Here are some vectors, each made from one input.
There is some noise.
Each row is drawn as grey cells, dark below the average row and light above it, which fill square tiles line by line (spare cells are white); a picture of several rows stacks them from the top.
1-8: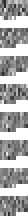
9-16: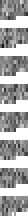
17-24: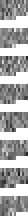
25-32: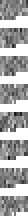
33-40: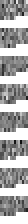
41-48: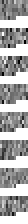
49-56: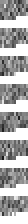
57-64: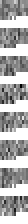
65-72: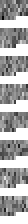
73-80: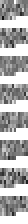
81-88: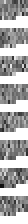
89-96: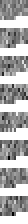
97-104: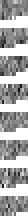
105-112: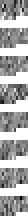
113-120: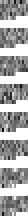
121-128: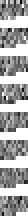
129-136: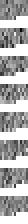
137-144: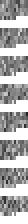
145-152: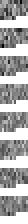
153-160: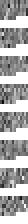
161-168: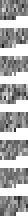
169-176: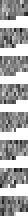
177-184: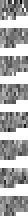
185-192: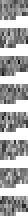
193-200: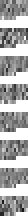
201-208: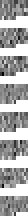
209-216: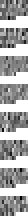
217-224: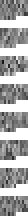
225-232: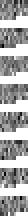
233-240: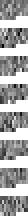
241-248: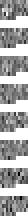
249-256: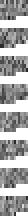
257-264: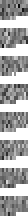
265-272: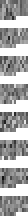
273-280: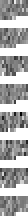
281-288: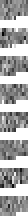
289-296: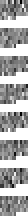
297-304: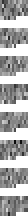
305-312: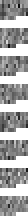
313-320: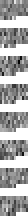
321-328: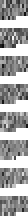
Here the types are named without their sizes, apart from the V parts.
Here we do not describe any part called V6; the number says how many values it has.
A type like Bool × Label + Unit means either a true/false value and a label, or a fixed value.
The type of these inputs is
Circle × (Circle + V6).
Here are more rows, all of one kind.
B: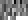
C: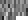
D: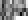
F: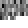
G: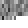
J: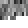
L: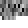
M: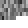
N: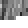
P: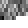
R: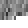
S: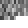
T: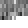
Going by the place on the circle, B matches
F and J.
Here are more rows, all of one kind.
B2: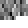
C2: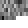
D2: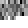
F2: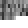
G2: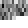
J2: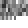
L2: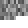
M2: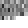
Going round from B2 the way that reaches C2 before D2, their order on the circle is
B2, C2, F2, G2, J2, M2, L2, D2.
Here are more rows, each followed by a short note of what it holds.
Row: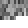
a point on a circle and a value of V6
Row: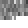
a point on each of two circles
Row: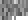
a point on a circle and a value of V6
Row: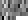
a point on a circle and a value of V6
